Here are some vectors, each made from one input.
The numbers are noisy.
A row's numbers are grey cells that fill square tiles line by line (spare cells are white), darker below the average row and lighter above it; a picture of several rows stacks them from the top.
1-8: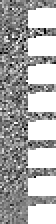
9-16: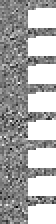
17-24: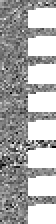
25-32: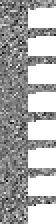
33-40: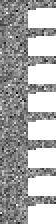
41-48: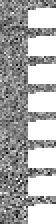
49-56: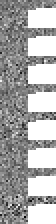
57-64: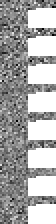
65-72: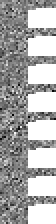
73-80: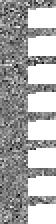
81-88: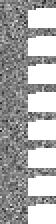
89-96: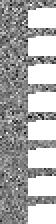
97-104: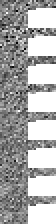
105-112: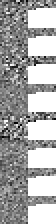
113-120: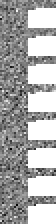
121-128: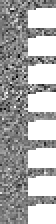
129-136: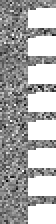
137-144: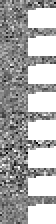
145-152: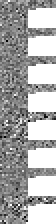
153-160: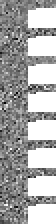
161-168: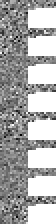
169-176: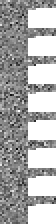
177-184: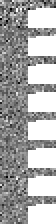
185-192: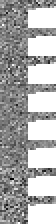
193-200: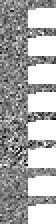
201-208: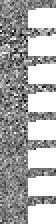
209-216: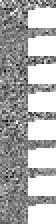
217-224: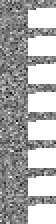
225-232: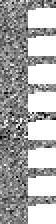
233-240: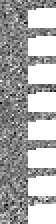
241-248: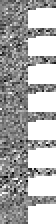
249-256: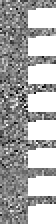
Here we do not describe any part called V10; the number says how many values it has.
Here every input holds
one of 6 labels, together with either two labels (each one of 6), or a node of a 9-node tree, a true/false value and a value of V10.
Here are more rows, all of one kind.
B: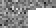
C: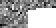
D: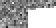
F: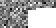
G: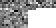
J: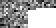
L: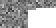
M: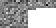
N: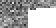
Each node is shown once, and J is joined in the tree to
B, G and N.
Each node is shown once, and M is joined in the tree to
G.
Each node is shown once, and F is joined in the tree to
G.
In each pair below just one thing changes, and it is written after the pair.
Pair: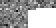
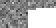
the value of V10
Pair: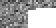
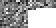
the node of the tree
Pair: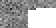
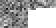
the true/false value
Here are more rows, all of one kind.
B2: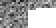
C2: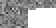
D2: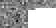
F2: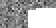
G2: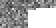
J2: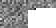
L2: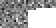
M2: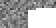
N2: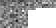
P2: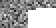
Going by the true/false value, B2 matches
C2, J2, M2 and P2.
